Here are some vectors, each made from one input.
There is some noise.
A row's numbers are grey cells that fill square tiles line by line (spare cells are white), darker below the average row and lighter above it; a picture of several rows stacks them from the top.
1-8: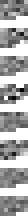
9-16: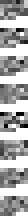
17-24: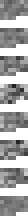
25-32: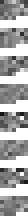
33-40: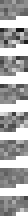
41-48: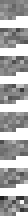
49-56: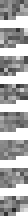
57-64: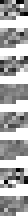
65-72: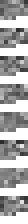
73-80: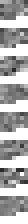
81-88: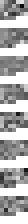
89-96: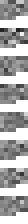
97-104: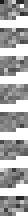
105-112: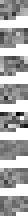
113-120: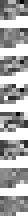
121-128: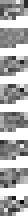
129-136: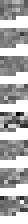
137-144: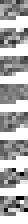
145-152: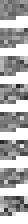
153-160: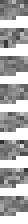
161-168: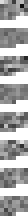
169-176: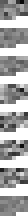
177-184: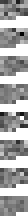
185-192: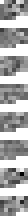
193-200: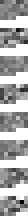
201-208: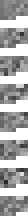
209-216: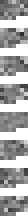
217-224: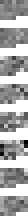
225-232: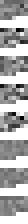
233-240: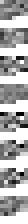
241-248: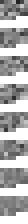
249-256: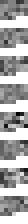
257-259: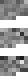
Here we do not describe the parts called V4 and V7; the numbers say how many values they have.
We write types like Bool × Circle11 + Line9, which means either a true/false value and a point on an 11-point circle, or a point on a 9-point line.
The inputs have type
Bool × Label9 × V4 + V7.
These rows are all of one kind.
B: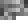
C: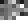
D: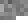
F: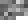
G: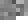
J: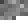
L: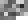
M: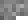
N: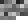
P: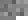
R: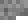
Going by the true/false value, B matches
D, J and L.
